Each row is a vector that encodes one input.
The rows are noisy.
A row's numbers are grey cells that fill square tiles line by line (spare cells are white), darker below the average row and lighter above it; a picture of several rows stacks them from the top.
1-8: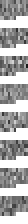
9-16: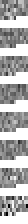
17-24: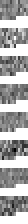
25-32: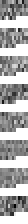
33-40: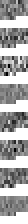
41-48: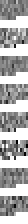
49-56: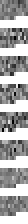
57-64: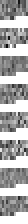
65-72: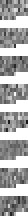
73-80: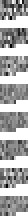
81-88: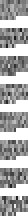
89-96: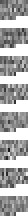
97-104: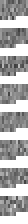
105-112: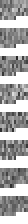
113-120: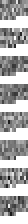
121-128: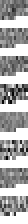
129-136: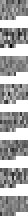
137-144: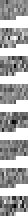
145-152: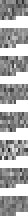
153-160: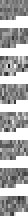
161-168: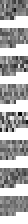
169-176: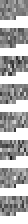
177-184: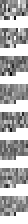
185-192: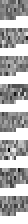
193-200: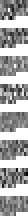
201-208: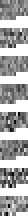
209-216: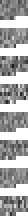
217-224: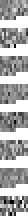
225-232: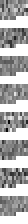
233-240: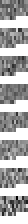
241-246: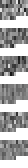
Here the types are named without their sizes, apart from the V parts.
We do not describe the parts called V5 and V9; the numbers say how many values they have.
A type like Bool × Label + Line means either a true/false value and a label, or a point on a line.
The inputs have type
Bool × Bool × Bool + Line × (Line + V5) × V9.
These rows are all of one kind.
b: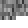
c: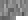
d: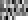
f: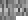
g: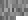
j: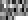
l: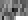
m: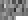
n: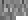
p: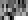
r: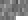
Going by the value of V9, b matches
c, g and l.
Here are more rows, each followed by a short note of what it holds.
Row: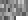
a point on each of two lines and a value of V9
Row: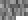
a point on each of two lines and a value of V9
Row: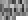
three true/false values
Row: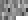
a point on a line, a value of V5 and a value of V9
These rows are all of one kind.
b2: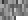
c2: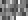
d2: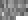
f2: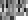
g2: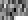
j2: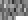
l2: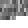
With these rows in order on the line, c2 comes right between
f2 and l2.
